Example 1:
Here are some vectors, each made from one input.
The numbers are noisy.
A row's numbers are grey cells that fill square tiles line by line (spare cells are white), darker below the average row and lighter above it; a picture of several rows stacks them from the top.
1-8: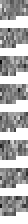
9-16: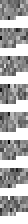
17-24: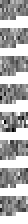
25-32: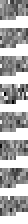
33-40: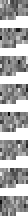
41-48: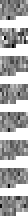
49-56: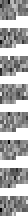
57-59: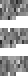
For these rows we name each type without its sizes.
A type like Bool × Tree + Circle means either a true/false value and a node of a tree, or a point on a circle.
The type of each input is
Bool × Bool × Bool × Bool + Unit.
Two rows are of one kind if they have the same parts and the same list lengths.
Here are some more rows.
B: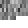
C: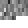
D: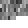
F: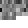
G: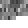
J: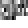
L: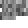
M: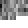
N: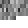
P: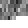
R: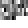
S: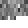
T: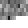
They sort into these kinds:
B, C, D, F, G, L, M, N, P, S, T
J, R

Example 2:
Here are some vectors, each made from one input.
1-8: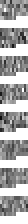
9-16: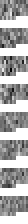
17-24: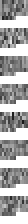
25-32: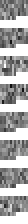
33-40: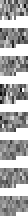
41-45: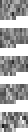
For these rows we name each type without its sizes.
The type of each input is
Label.
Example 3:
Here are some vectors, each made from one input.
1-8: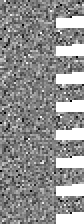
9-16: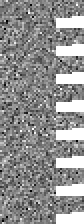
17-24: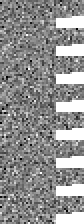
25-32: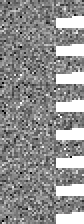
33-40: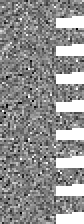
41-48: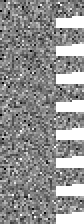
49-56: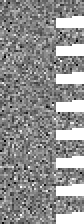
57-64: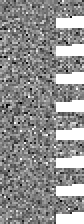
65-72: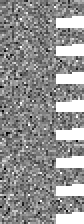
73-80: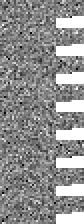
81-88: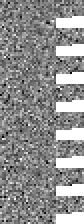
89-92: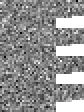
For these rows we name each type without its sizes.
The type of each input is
Line.
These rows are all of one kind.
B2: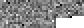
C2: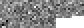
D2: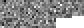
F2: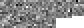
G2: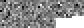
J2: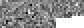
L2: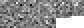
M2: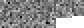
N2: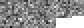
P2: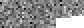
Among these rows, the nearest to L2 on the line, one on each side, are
F2 and J2.
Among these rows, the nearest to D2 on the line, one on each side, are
C2 and G2.
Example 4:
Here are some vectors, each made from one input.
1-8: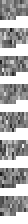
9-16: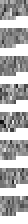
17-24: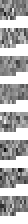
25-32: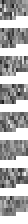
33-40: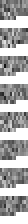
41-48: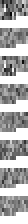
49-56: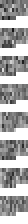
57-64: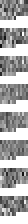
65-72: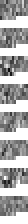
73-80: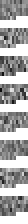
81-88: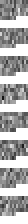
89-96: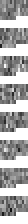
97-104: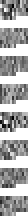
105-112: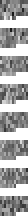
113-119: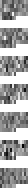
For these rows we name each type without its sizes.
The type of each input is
Label.
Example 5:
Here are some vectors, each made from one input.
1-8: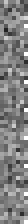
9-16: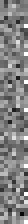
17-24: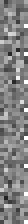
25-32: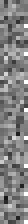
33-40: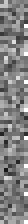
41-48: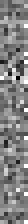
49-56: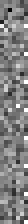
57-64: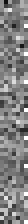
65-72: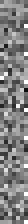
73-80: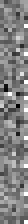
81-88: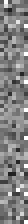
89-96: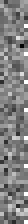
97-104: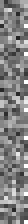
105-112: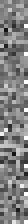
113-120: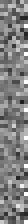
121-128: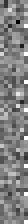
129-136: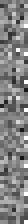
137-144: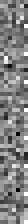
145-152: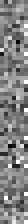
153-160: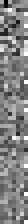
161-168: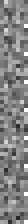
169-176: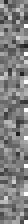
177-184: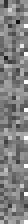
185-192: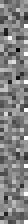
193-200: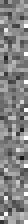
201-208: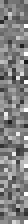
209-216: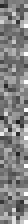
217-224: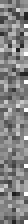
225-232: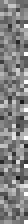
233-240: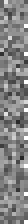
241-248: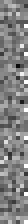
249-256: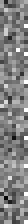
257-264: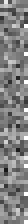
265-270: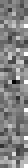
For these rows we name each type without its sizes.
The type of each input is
Bool × Bool × Bool × Bool.
